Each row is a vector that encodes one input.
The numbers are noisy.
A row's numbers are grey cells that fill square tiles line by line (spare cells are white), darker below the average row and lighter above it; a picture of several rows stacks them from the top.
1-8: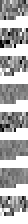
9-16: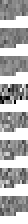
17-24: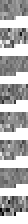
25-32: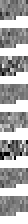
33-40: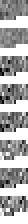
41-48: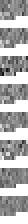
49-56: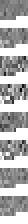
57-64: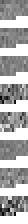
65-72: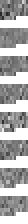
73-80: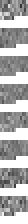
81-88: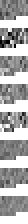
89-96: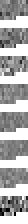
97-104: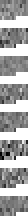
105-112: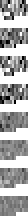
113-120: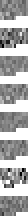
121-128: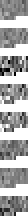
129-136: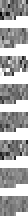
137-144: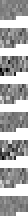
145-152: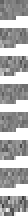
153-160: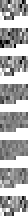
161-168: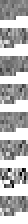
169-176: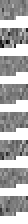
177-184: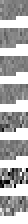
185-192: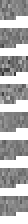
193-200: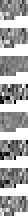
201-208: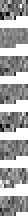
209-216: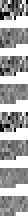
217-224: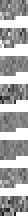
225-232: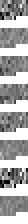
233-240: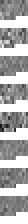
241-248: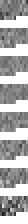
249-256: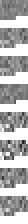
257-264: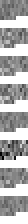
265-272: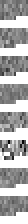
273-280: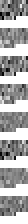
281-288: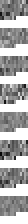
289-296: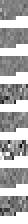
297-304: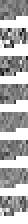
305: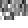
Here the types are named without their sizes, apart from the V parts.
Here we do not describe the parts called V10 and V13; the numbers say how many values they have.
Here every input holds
either a fixed value, or a node of a tree, three true/false values, a value of V10 and a value of V13.
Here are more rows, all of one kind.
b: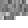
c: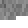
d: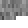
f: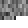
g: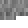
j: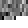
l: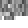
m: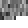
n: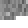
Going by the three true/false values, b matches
c, d and f.
